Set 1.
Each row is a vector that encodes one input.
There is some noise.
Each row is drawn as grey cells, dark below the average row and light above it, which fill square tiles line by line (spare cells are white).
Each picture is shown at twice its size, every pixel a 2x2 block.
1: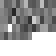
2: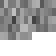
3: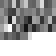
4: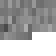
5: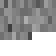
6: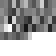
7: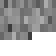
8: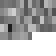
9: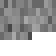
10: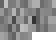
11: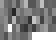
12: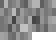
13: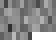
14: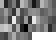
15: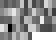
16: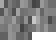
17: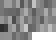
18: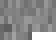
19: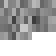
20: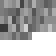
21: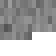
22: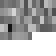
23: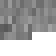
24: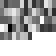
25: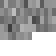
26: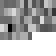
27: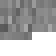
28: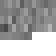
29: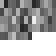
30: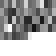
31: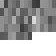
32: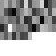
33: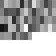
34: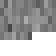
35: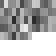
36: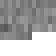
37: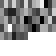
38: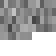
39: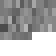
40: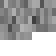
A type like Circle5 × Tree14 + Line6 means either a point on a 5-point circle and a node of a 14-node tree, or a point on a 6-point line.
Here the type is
Line5.
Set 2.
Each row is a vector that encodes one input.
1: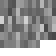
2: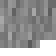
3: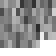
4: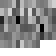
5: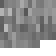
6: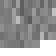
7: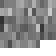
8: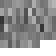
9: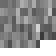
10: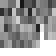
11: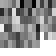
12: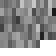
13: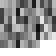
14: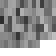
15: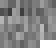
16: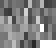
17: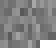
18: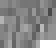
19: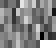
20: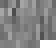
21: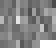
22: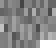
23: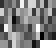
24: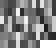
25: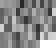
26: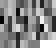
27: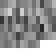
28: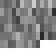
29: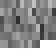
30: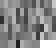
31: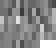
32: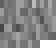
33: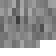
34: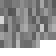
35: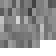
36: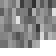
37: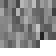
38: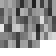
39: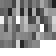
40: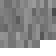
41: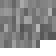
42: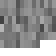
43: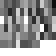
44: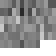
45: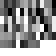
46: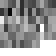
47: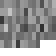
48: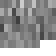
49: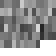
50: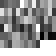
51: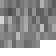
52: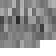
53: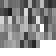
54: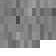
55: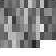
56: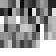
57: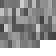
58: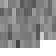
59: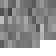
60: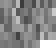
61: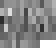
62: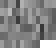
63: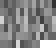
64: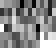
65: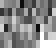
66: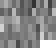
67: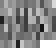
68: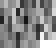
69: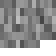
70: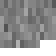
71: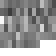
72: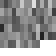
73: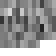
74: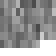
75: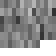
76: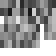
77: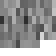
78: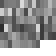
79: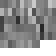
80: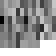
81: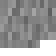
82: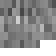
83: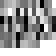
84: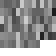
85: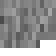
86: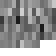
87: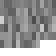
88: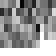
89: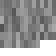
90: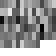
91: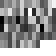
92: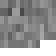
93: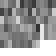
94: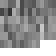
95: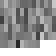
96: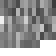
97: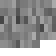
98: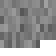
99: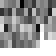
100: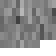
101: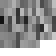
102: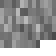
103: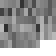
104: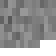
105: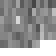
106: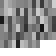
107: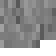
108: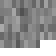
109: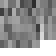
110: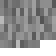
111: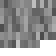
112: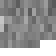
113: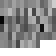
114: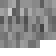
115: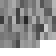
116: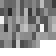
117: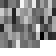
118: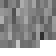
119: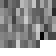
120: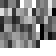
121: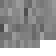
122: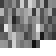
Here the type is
Bool × Bool × Bool × Bool × Bool + Unit.
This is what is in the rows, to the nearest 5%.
About 5% of them hold a fixed value. The rest hold five true/false values.
